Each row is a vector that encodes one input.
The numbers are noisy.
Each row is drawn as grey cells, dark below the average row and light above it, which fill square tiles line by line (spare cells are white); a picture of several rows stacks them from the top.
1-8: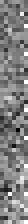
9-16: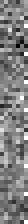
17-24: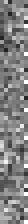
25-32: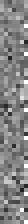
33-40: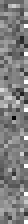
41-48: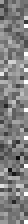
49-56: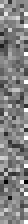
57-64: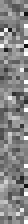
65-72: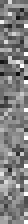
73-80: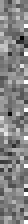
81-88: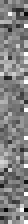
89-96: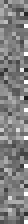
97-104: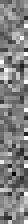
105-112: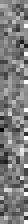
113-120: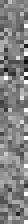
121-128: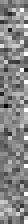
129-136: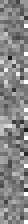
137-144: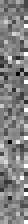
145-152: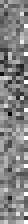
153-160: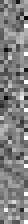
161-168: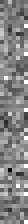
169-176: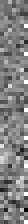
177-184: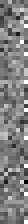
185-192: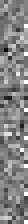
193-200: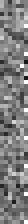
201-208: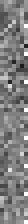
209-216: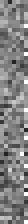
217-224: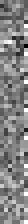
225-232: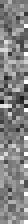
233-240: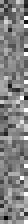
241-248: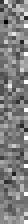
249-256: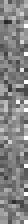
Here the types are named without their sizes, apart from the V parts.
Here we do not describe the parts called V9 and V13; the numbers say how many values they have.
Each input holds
either a point on a circle and a value of V13, or a point on each of two lines, or a value of V9.
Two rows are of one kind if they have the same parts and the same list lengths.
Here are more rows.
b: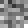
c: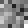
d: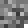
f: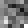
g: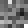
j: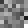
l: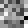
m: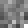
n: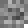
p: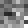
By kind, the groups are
b, c, f, g, j, l
d, m
n, p

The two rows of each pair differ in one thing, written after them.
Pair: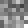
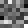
the place on the circle
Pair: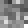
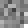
the place on the circle
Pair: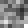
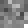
the place on the circle
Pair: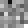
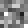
the place on the circle
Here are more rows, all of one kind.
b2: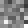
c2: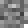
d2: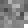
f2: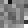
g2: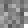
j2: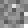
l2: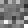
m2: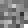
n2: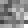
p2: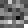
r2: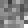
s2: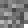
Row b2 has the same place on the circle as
f2, j2, m2 and s2.
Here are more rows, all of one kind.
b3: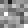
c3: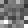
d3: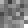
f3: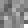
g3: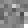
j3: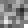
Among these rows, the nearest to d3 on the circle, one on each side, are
b3 and g3.
